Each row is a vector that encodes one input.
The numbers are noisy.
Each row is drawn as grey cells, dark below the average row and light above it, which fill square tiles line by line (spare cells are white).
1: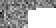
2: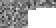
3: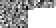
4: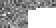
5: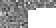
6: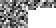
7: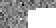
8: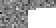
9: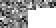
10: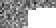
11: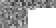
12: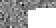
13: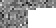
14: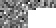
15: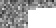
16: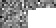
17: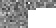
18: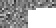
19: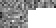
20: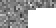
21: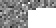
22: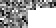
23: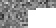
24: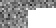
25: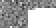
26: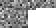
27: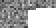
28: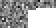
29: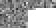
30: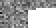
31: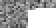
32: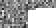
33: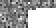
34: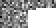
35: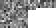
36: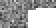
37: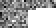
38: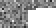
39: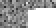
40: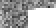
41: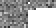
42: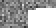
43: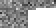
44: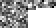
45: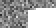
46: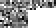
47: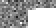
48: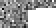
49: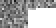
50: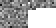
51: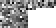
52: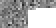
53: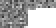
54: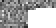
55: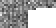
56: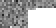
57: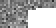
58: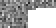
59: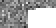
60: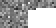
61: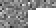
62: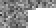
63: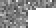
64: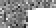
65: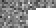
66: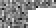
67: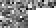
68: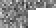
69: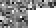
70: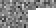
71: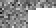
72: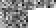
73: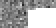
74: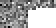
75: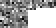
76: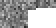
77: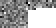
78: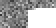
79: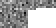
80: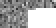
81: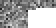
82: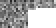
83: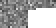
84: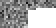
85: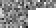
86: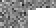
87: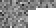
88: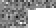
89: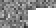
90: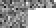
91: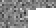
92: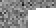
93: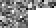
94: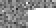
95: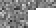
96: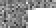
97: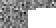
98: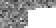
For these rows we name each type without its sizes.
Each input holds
a list of points on a line.
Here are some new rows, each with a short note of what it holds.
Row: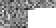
a list of one item
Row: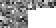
the empty list
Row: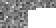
a list of two items
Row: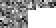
the empty list
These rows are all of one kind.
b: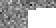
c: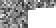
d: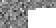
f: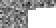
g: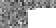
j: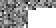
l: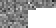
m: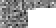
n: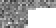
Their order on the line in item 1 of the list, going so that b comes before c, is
n, m, g, d, b, f, c, l, j.
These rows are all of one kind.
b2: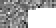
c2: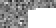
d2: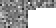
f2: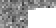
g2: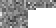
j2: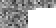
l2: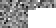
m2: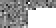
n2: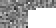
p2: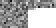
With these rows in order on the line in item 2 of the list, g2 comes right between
b2 and f2.
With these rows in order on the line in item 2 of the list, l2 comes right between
m2 and p2.
